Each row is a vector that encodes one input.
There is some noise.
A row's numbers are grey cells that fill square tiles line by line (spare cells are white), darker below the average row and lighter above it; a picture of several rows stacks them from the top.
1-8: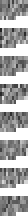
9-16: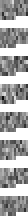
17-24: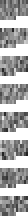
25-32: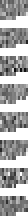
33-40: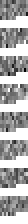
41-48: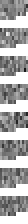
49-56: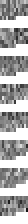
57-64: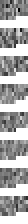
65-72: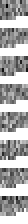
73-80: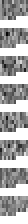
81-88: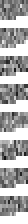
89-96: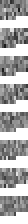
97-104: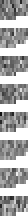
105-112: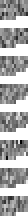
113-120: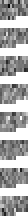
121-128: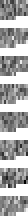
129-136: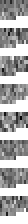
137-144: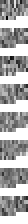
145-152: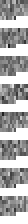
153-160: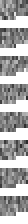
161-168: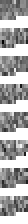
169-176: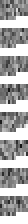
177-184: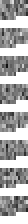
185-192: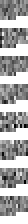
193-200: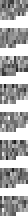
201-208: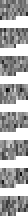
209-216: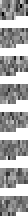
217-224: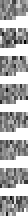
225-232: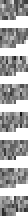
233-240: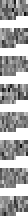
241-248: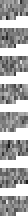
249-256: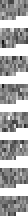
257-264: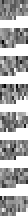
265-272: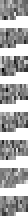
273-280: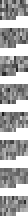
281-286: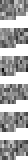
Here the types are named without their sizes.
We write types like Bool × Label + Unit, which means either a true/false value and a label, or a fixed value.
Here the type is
(Bool × Bool × Bool + Unit) × Tree + Line.
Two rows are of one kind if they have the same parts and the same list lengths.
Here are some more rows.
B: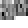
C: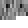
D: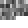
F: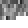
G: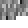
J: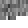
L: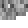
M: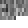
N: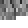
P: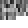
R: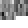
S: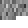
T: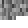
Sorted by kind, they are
B, R
C, D, F, G, L, N, P, S
J, M, T

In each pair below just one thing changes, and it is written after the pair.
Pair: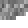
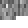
the node of the tree
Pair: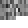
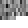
one of the three true/false values
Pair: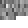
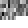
one of the three true/false values
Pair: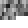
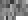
the node of the tree
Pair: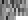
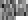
the node of the tree
